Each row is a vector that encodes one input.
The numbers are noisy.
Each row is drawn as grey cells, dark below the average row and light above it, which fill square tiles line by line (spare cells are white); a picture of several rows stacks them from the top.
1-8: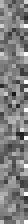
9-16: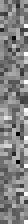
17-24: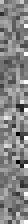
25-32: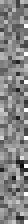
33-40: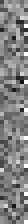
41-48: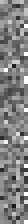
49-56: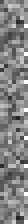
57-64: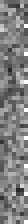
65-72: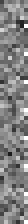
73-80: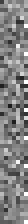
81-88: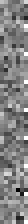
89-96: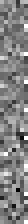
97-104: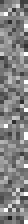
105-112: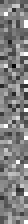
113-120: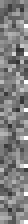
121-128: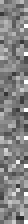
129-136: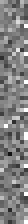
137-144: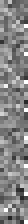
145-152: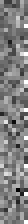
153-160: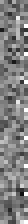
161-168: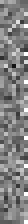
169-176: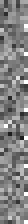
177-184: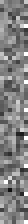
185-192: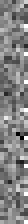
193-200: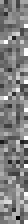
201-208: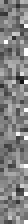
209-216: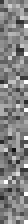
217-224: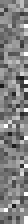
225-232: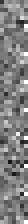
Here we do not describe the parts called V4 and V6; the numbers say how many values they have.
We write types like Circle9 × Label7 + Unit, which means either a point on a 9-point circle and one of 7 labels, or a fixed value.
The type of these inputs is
Label10 × V6 + Line7 × V4.
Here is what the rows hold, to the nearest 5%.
About 70% of them hold one of 10 labels and a value of V6. The rest hold a point on a 7-point line and a value of V4.
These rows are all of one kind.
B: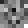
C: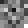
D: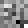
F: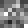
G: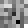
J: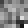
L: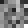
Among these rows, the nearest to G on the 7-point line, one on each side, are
B and L.
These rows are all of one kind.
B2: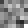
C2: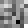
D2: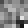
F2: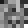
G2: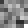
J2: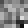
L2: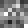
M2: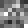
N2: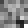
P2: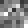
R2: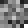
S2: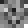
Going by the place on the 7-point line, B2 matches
G2 and P2.
